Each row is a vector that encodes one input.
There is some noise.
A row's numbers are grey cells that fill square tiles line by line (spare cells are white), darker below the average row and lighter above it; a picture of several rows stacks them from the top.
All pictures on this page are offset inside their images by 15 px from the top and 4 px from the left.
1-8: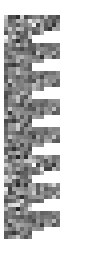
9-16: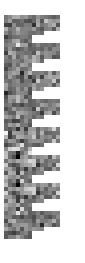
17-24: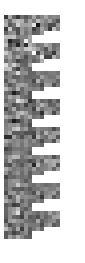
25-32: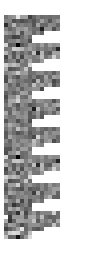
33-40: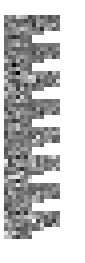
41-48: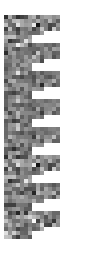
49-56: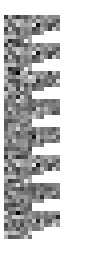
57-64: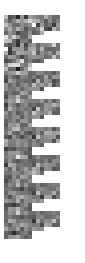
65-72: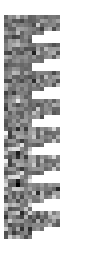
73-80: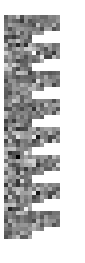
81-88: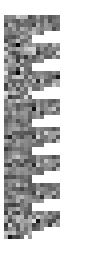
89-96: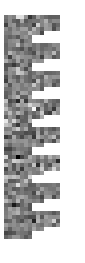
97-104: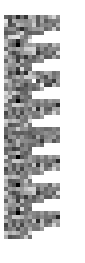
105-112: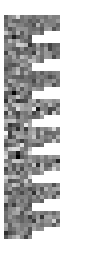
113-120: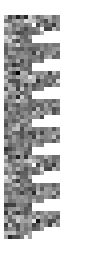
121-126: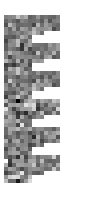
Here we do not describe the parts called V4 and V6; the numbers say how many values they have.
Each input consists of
either one of 5 labels, or a true/false value, a value of V4 and a value of V6.
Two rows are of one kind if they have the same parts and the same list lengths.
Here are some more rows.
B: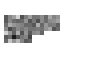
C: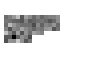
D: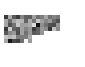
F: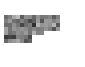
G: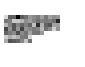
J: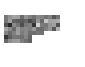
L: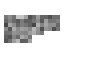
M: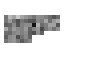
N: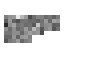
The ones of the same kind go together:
B, C, F, J, L, M, N
D, G

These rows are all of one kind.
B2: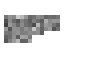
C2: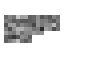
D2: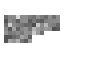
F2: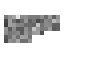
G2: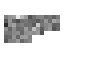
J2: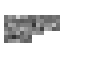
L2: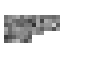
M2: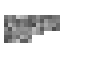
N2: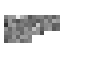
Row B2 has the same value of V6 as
C2, L2 and M2.
